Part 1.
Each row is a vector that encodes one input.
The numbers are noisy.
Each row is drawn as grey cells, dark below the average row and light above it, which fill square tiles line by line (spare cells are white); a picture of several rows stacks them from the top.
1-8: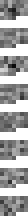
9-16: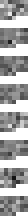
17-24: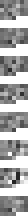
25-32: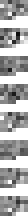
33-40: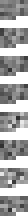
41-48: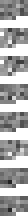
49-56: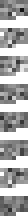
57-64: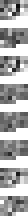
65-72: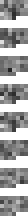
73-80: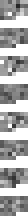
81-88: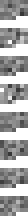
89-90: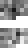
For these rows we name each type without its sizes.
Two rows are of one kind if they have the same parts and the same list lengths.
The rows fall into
2 kinds.
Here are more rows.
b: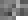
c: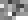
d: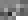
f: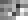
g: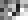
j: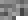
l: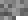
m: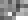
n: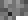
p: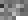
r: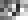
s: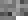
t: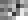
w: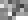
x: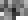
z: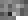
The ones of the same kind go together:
b, d, j, l, n, p, s, x, z
c, f, g, m, r, t, w

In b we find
a node of a tree and a true/false value.
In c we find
a point on a line.
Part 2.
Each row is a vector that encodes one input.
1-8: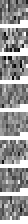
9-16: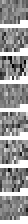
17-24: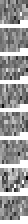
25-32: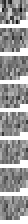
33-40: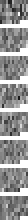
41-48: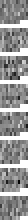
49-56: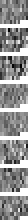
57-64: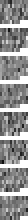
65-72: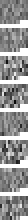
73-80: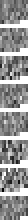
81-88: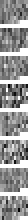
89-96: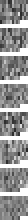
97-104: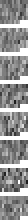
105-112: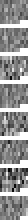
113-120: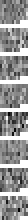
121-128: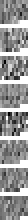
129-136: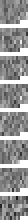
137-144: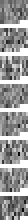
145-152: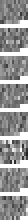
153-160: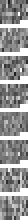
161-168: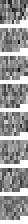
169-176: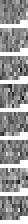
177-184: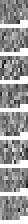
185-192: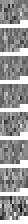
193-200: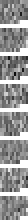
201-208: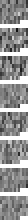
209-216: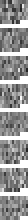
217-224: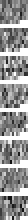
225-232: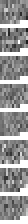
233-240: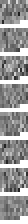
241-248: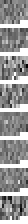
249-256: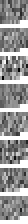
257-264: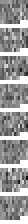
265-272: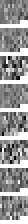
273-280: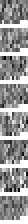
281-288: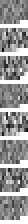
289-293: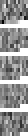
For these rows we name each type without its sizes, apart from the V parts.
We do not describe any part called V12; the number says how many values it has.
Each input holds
a true/false value, together with either a point on a line, or a value of V12.
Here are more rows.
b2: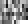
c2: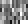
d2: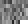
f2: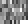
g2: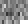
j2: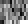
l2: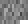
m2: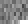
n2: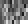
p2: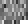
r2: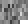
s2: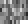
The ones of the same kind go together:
b2, c2, d2, f2, g2, l2, n2, p2, s2
j2, m2, r2

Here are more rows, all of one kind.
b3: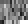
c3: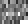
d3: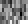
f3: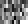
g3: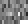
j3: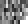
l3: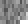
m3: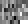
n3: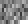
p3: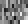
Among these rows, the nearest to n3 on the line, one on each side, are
l3 and p3.
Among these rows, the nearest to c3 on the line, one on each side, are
b3 and f3.
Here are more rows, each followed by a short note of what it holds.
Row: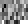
a true/false value and a value of V12
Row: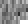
a point on a line and a true/false value
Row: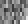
a point on a line and a true/false value
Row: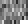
a true/false value and a value of V12
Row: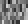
a true/false value and a value of V12
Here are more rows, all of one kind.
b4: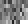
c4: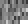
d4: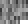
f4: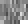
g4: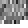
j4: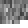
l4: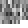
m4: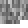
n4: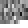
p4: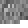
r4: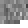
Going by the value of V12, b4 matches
c4, d4, f4 and g4.
